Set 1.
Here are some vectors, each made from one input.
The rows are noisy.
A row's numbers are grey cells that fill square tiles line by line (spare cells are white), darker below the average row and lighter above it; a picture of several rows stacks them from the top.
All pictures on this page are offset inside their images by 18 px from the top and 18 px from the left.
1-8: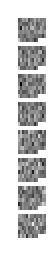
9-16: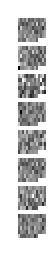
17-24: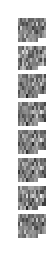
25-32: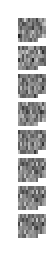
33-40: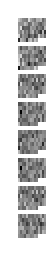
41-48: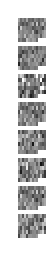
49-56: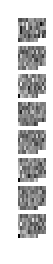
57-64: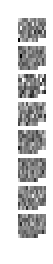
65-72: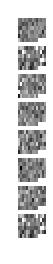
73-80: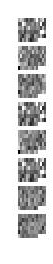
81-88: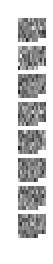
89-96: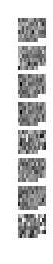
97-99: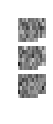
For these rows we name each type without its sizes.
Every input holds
a list of points on a line.
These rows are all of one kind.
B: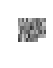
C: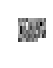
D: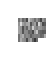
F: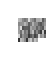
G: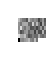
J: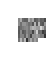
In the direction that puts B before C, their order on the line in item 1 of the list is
G, F, B, C, J, D.
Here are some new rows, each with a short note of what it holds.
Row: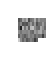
a list of one item
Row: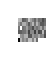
a list of two items
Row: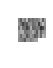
a list of one item
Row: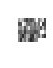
the empty list
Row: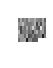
a list of two items
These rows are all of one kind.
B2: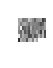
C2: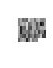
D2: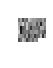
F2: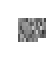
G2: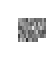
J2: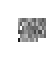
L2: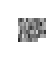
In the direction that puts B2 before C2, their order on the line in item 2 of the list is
J2, B2, C2, G2, D2, F2, L2.
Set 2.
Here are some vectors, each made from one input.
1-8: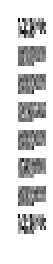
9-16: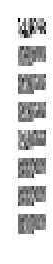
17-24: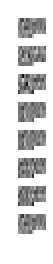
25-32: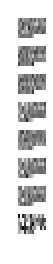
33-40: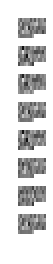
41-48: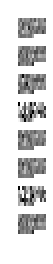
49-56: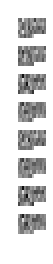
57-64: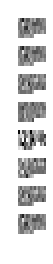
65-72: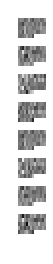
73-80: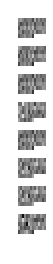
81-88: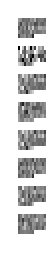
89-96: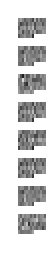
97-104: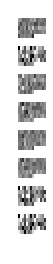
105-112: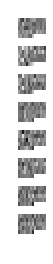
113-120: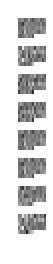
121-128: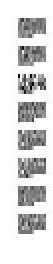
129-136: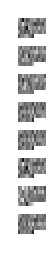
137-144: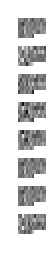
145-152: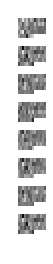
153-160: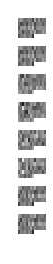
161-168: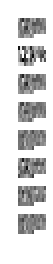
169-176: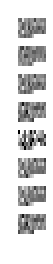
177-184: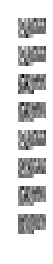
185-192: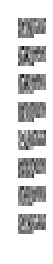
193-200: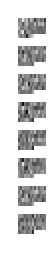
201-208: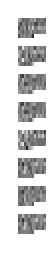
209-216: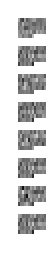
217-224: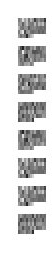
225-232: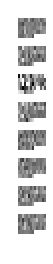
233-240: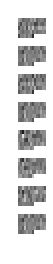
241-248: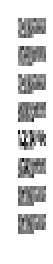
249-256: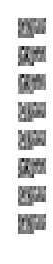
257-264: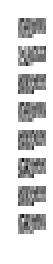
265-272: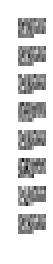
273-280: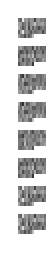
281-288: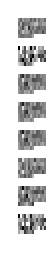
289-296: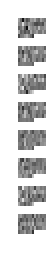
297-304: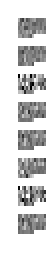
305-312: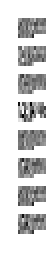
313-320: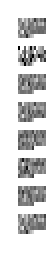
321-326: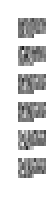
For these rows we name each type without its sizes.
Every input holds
a point on a line and a true/false value.
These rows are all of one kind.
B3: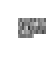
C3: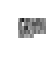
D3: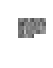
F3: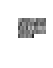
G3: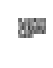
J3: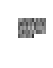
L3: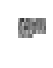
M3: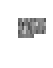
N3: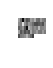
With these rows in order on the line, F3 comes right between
J3 and N3.
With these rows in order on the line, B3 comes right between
G3 and M3.
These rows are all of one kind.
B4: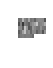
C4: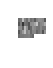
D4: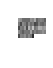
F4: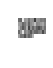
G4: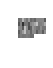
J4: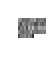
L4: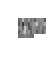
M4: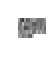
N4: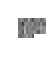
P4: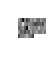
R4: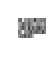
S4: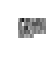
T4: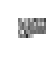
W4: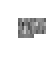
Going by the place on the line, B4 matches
C4, G4, L4 and W4.
